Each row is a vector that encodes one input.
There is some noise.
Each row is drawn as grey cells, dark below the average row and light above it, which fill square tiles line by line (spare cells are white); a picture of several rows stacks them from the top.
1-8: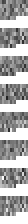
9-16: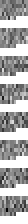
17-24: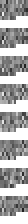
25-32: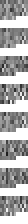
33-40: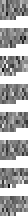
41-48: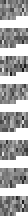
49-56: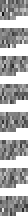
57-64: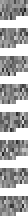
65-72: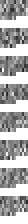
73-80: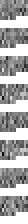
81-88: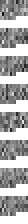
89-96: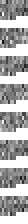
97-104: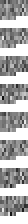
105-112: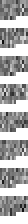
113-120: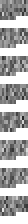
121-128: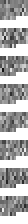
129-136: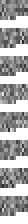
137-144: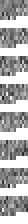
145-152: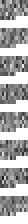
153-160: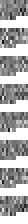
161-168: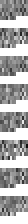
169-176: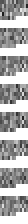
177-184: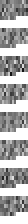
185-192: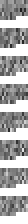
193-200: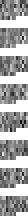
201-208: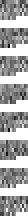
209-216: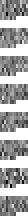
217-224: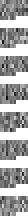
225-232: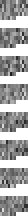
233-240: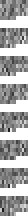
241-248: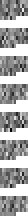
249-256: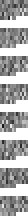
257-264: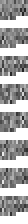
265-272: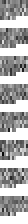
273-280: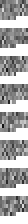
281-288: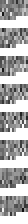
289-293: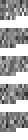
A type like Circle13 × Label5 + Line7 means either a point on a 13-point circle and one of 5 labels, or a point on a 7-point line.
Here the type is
Bool × Label5.
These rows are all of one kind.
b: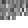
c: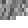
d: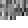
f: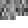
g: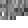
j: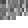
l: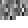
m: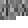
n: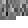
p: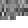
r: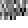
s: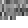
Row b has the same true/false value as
c and j.
